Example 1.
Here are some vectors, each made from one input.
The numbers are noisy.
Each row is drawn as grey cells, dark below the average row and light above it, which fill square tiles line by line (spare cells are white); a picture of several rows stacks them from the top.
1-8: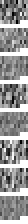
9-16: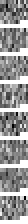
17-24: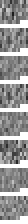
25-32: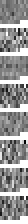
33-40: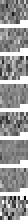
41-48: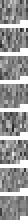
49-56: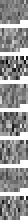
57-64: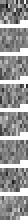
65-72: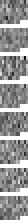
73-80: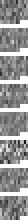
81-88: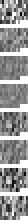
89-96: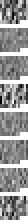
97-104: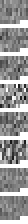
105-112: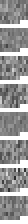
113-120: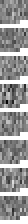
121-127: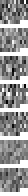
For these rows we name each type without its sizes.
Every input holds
a point on each of two lines, a node of a tree and a true/false value.
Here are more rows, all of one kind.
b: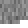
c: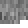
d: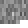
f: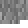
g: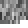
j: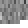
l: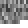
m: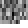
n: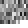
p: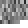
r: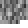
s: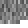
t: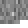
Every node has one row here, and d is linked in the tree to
f and m.
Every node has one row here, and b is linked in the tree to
t.
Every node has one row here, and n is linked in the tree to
l and r.
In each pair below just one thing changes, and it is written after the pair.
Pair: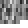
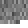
the true/false value
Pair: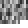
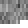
the node of the tree
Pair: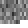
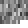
the node of the tree
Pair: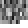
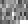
the true/false value
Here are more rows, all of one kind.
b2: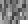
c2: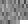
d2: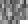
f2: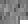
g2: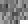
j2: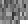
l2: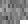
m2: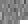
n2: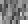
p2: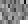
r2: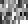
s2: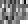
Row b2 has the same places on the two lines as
c2, f2, j2 and n2.
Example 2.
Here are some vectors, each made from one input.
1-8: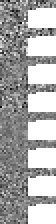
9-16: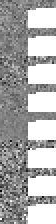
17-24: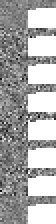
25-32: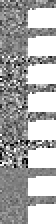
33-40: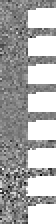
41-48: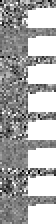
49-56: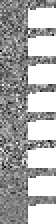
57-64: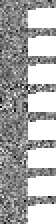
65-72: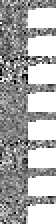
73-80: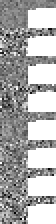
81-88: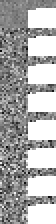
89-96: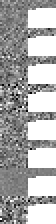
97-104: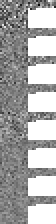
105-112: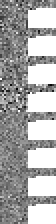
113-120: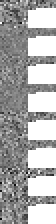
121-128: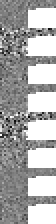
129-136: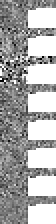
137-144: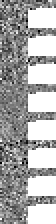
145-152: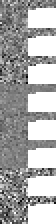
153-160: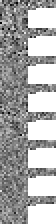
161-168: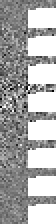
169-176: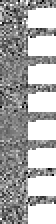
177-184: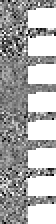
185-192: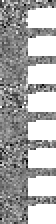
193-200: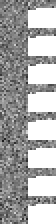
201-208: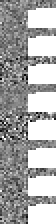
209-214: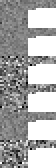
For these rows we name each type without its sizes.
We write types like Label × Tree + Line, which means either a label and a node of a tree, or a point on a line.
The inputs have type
(Circle + Unit) × Line + Label.
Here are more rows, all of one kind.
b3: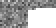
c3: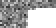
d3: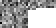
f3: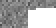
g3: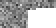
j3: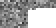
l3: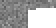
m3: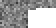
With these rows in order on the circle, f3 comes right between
b3 and g3.
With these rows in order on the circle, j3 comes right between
d3 and l3.
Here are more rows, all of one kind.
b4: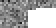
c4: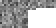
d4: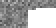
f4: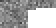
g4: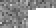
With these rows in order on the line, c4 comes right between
b4 and d4.
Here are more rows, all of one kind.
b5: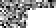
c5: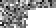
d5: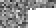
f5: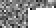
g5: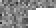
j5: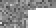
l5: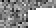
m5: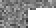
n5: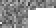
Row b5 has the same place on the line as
f5, l5 and m5.
